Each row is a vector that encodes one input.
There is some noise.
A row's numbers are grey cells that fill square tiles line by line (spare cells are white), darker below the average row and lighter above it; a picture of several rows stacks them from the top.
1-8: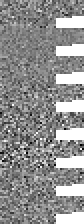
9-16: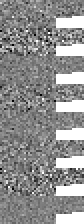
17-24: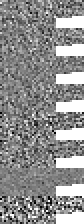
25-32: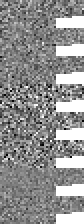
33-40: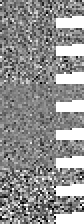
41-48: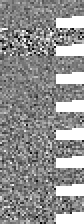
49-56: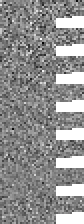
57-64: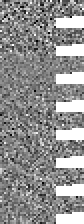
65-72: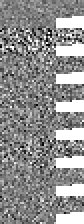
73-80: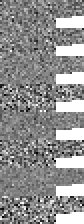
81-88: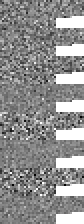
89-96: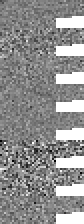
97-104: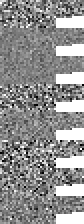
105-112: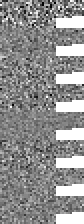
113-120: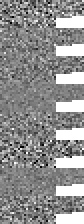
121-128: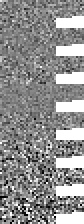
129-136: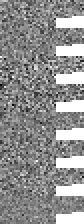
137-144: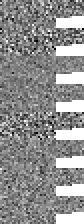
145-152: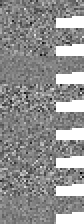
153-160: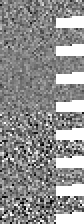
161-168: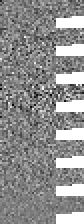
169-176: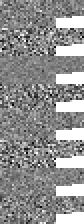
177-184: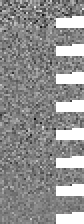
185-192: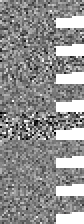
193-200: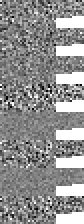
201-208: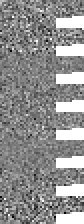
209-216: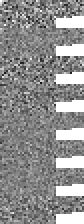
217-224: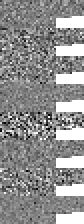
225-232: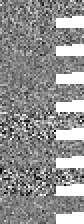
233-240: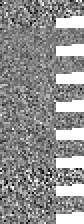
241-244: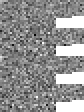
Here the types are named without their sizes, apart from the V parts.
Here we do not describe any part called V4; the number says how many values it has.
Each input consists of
a true/false value, together with either a point on a circle, or a value of V4.
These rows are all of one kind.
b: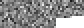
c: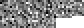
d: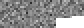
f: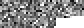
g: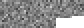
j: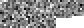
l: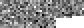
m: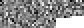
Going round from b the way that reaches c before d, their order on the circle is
b, c, m, l, d, j, f, g.
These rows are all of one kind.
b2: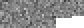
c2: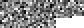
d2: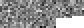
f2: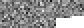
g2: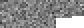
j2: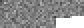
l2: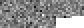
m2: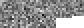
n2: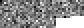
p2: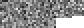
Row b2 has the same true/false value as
c2 and l2.
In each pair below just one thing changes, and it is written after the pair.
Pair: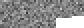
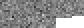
the true/false value
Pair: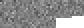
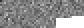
the place on the circle
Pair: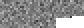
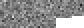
the true/false value
